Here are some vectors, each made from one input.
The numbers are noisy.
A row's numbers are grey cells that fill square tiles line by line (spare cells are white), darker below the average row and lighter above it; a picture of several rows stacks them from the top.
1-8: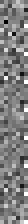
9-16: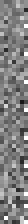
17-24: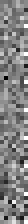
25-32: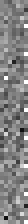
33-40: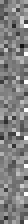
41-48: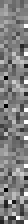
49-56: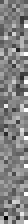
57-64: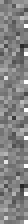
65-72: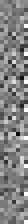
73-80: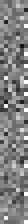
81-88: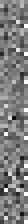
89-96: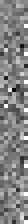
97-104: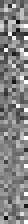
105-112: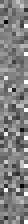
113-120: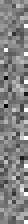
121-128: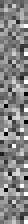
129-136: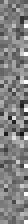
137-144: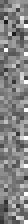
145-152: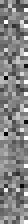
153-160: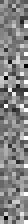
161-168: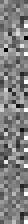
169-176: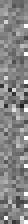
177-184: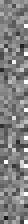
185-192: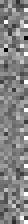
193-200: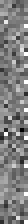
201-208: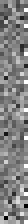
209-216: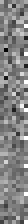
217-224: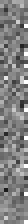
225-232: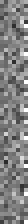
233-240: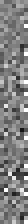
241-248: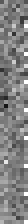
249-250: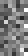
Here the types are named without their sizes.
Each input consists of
three true/false values.
